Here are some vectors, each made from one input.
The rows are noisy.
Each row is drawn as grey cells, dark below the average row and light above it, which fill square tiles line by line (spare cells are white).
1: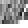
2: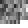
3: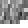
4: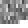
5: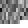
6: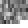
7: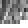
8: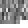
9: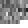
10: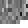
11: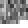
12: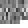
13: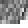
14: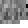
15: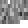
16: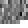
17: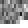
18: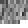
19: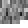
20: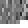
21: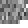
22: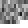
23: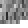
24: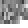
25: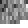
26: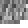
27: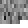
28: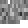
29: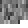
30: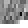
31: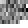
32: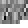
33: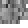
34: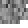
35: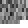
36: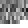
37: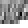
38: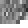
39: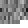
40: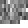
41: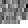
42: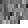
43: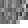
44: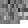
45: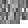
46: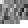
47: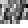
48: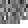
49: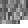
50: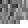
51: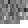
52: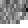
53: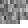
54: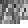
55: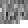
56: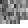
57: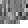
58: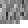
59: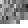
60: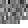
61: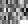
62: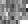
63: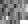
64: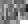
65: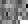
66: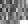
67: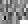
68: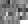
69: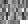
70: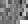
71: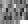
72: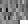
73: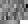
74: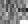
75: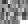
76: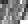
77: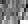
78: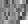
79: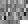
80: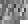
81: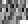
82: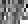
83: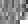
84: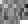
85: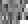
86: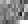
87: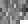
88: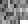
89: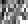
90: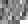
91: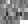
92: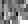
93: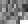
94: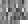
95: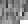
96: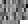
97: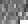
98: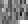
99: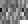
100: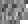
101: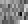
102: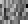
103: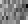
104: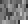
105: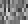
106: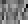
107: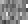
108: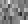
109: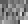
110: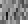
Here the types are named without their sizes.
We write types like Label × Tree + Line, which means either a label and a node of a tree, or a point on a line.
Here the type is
Bool × Bool × Bool × Bool × (Label + Line) × Line.
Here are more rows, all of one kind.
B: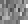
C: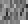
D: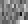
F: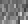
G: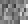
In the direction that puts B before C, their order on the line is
B, D, F, G, C.
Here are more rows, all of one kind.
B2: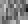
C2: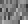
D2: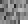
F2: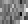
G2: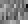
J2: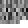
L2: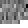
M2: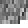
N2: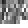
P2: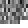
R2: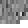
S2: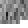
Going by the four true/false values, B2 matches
G2 and L2.
